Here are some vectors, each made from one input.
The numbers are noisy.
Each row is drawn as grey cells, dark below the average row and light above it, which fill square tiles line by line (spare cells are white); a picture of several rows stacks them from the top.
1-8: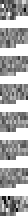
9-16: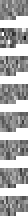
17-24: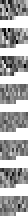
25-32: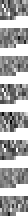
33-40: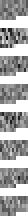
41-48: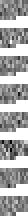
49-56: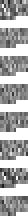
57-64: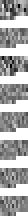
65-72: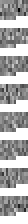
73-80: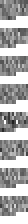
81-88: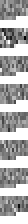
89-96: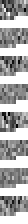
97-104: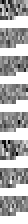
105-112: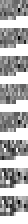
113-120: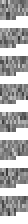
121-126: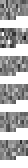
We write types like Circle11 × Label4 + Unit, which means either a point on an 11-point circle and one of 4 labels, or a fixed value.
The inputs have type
Line5 × (Line9 + Tree8) + Tree9.
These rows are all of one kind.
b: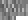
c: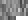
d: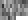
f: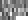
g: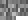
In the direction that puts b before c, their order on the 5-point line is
f, b, d, g, c.
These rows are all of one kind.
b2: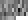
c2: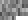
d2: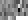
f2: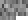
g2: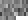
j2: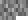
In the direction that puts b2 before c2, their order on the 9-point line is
d2, b2, g2, c2, j2, f2.
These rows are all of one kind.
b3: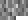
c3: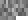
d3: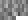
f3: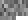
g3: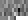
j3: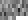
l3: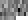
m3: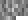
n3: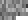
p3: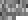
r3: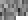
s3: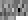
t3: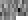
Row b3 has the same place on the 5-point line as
d3, g3 and m3.
